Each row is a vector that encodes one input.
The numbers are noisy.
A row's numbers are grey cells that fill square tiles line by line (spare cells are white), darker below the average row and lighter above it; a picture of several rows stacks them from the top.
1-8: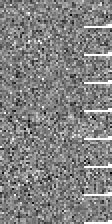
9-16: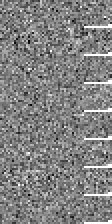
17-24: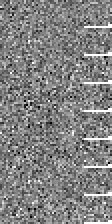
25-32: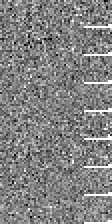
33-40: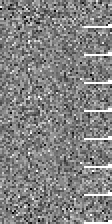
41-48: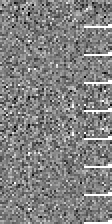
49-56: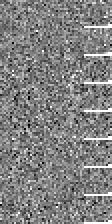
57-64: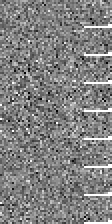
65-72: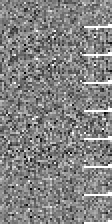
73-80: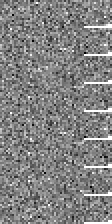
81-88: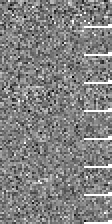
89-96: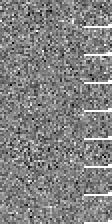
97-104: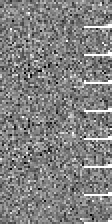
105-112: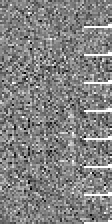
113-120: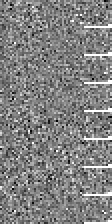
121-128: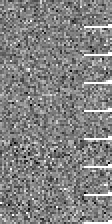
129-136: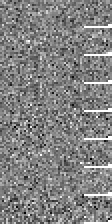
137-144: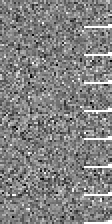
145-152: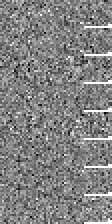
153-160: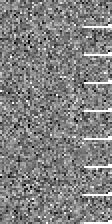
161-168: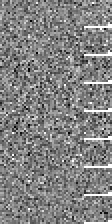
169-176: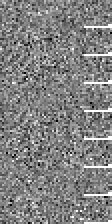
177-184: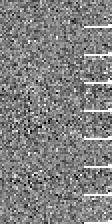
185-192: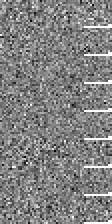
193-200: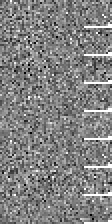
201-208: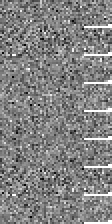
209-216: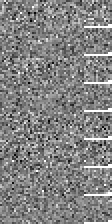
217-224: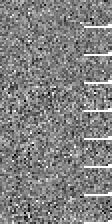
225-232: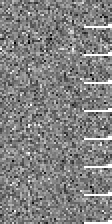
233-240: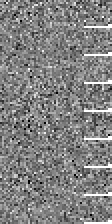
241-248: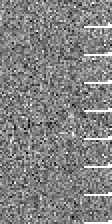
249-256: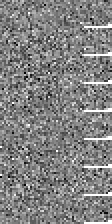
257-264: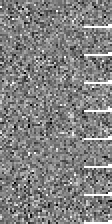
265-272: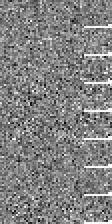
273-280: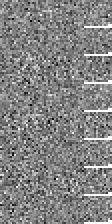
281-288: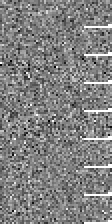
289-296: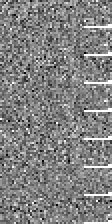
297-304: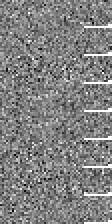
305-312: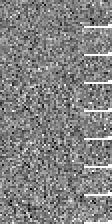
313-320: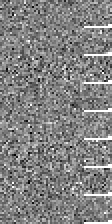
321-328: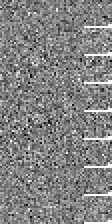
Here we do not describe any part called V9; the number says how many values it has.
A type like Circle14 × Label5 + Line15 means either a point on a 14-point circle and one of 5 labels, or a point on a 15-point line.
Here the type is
(Line10 + Line11) × V9.
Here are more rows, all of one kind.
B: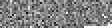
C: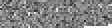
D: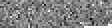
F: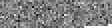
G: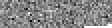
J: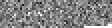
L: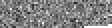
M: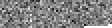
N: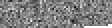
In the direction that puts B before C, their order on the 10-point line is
M, B, L, F, N, D, C, G, J.
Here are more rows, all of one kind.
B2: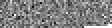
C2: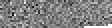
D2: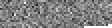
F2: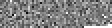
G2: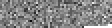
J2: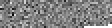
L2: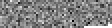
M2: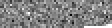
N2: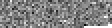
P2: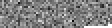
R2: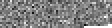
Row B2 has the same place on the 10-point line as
C2 and G2.
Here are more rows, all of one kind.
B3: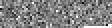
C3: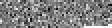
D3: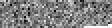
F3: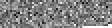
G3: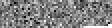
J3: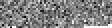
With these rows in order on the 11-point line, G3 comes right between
D3 and J3.
